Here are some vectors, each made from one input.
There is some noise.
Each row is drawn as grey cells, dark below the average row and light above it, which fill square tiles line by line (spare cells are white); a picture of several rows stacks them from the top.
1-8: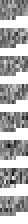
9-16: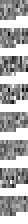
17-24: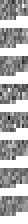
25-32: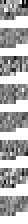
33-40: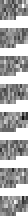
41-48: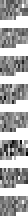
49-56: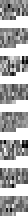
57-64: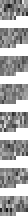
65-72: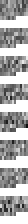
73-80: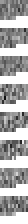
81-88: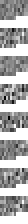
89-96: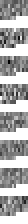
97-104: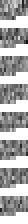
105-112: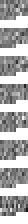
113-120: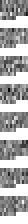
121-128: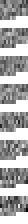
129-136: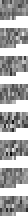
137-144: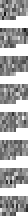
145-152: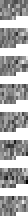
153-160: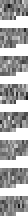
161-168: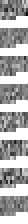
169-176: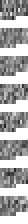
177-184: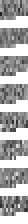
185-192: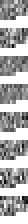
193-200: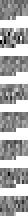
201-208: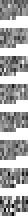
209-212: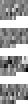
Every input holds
either a point on a 5-point line and a true/false value, or a point on a 7-point line, or a node of each of two 8-node trees.
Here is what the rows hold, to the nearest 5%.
About 20% of them hold a point on a 5-point line and a true/false value. About 25% of them hold a point on a 7-point line. The rest hold a node of each of two 8-node trees.
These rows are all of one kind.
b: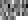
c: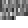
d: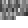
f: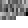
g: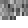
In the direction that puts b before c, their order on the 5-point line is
b, d, c, f, g.
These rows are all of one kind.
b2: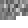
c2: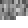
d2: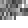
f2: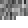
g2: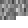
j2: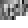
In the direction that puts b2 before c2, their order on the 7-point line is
b2, d2, j2, g2, c2, f2.
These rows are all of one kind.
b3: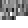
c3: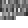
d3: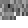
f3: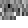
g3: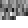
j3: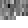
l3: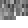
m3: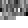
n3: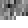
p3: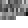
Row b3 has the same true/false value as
c3, g3, m3 and p3.
